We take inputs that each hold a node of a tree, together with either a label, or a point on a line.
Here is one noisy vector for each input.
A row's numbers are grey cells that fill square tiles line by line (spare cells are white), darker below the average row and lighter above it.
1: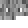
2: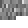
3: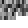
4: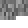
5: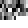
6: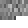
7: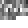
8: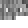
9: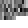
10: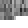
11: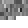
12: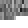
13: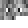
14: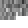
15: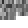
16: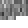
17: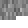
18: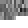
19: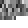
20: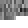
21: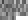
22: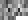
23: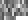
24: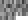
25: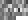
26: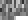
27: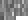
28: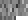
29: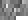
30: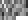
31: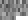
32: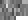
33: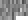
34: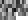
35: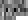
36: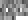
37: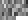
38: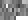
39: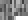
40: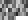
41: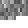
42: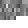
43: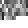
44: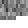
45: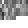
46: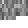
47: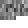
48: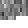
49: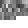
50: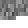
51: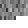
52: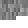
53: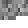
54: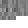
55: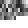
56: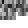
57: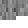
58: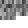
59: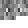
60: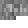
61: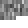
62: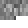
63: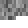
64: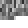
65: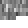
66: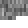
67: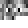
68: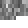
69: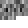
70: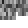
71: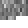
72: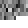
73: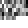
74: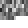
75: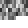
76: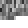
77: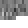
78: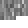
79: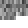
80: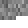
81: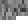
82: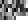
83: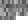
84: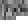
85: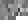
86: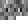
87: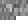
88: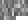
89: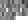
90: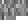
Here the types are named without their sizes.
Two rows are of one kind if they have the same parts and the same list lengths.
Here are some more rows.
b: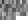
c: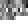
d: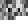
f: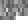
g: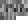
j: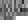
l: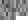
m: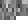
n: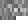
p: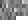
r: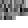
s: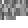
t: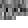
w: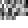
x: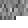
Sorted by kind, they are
b, c, d, f, g, l, n, p, r, x
j, m, s, t, w

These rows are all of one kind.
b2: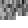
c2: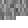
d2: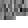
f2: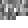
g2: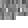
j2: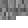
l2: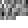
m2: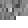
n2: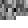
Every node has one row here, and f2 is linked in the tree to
m2.
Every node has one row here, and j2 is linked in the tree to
d2 and n2.
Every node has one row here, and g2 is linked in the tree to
b2 and n2.
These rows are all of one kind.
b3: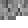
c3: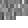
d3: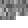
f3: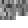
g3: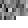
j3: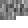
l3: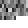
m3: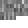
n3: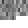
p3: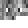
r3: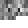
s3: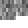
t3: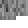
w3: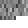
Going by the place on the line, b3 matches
d3, f3 and w3.
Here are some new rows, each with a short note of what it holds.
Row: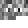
a point on a line and a node of a tree
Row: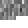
a point on a line and a node of a tree
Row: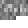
a label and a node of a tree
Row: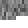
a label and a node of a tree
